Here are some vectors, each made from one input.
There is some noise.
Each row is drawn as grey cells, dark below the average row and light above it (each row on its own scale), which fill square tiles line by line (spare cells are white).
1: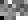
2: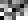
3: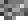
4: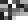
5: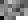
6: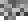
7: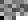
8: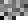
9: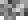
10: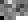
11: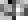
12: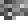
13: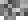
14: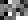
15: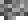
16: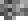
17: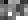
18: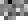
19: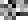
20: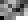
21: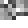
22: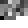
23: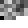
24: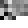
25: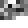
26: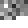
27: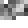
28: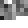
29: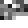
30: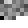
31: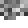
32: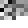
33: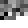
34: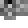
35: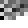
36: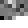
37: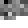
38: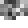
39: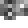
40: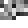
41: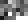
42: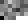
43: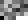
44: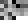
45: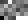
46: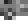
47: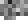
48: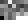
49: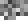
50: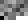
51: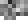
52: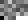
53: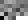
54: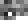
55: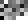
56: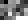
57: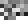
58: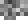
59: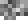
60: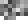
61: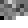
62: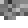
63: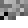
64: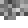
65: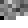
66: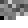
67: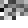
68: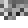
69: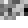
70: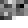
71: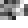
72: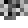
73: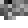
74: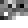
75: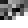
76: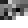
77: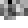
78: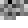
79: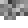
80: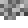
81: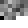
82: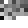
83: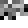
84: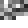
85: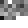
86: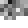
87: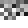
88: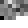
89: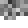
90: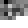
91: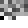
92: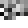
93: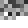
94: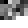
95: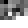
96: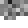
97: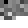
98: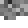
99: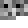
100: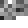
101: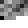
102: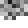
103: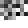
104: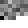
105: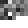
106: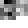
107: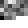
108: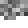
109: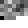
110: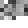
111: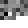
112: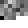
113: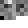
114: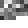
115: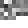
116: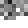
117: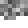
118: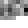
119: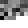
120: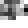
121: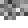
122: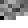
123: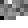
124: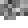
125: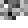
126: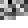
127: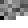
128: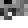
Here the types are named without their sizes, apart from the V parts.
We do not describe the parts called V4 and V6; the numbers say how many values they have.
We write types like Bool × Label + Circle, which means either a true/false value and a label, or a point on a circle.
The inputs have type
(Bool × Bool × Bool + Unit) × V6 + Line × V4.
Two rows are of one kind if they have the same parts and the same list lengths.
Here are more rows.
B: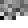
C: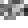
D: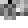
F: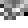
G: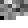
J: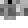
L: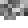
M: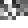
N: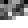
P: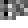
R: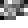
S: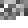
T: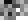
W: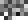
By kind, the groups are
B, D, F, J, R, S, T
C, G, L, M, W
N, P

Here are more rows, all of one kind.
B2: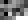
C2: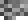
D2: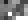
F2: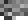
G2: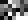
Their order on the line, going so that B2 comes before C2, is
B2, C2, D2, F2, G2.
